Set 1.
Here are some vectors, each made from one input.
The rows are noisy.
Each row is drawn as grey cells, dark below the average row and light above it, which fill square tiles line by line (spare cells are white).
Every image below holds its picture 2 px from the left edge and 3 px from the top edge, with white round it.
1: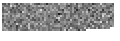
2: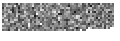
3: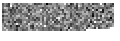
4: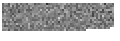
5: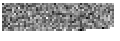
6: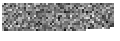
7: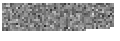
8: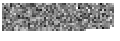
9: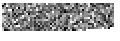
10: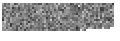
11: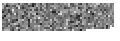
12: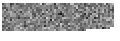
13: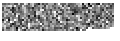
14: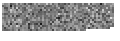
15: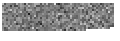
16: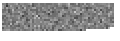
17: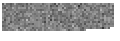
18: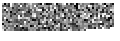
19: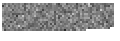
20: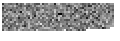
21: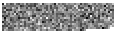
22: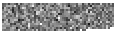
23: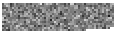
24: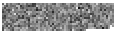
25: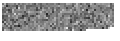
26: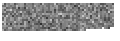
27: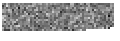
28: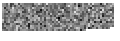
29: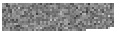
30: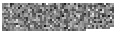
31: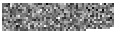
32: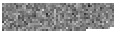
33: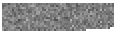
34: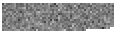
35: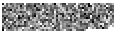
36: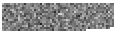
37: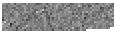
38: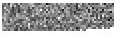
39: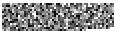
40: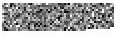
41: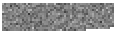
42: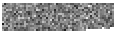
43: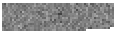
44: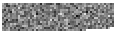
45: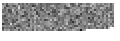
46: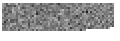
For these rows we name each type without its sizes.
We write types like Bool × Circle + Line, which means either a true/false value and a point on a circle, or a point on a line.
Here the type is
Label + Line.
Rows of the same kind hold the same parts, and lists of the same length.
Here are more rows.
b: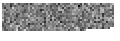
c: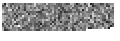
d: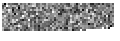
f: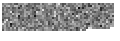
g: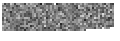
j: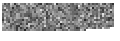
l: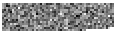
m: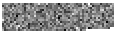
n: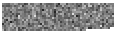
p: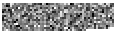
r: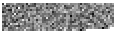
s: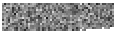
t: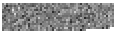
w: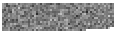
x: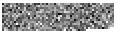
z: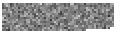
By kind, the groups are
b, c, d, m, n, r, x, z
f, g, j, l, p, s, t, w

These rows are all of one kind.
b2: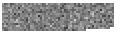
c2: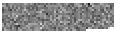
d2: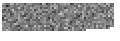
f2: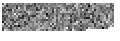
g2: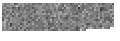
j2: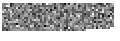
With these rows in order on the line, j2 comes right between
b2 and c2.
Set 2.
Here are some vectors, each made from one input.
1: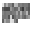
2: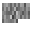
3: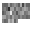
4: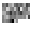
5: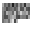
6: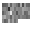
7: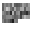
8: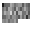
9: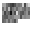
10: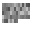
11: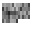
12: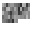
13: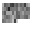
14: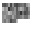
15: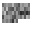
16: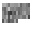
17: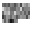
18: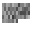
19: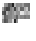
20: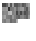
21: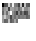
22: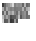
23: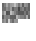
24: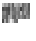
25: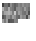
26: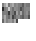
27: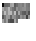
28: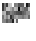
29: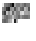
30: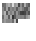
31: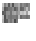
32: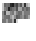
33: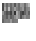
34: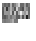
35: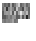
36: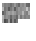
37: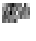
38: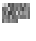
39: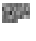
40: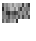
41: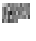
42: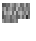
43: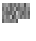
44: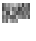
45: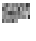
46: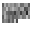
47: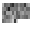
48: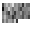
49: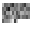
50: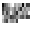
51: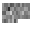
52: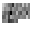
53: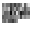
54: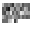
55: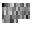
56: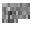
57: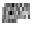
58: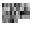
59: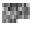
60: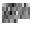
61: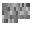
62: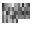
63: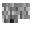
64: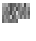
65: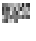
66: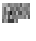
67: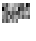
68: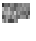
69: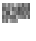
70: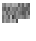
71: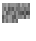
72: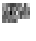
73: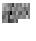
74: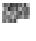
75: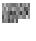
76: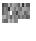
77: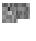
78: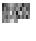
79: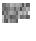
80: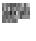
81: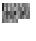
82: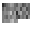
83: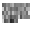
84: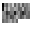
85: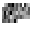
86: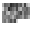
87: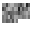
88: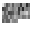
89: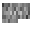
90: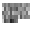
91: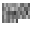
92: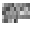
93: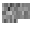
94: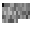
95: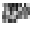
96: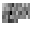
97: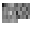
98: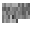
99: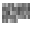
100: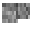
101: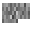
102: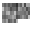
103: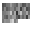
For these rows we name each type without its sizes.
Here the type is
Line + Tree.
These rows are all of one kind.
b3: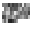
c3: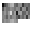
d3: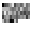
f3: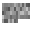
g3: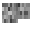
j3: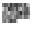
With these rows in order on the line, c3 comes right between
b3 and j3.
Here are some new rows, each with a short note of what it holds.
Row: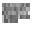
a point on a line
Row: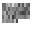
a node of a tree
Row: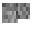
a point on a line
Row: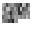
a node of a tree
